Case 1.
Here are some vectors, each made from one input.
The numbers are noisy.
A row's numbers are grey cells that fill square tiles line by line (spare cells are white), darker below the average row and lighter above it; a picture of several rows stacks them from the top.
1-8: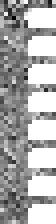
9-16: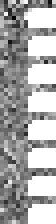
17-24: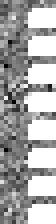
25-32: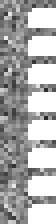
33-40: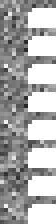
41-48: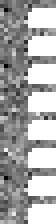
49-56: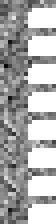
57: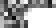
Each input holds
either a point on a 10-point circle, or a fixed value.
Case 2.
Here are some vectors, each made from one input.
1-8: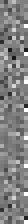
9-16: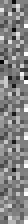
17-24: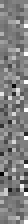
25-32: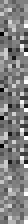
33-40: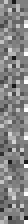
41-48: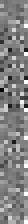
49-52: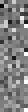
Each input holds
a point on an 8-point line.
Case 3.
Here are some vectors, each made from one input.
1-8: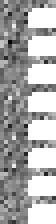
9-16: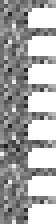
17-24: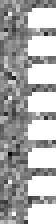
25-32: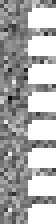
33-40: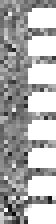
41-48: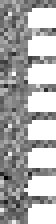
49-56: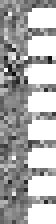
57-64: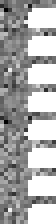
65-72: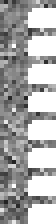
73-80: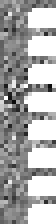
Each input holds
either a point on a 10-point circle, or a fixed value.
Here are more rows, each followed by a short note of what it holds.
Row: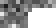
a point on a 10-point circle
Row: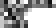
a fixed value
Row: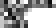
a fixed value
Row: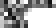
a fixed value
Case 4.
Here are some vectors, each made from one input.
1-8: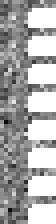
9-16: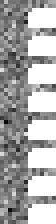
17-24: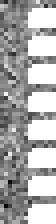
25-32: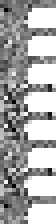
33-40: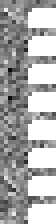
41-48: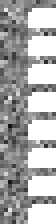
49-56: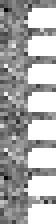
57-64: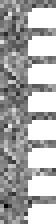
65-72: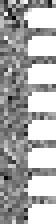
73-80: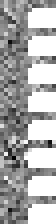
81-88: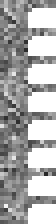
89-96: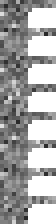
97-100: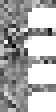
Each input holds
either a point on a 10-point circle, or a fixed value.
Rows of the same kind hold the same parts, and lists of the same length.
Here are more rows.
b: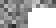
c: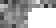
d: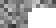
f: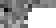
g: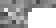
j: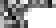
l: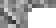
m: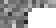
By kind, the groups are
b, c, d, f, g, l, m
j

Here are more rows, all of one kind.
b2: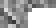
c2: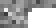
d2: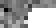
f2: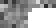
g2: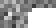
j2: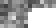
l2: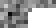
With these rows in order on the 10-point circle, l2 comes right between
d2 and f2.
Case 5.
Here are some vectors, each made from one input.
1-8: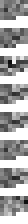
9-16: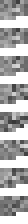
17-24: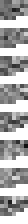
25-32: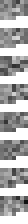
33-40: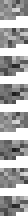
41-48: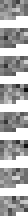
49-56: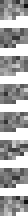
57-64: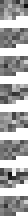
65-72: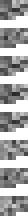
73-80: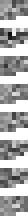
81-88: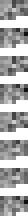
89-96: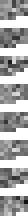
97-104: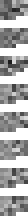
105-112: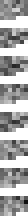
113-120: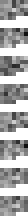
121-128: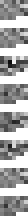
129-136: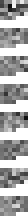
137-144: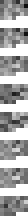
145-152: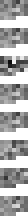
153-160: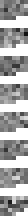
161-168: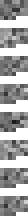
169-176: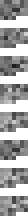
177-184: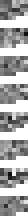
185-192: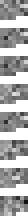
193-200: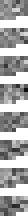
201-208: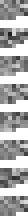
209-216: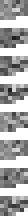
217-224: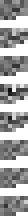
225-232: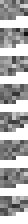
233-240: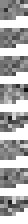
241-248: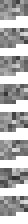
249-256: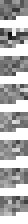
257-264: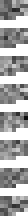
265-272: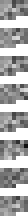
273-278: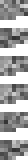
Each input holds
a point on a 19-point line.
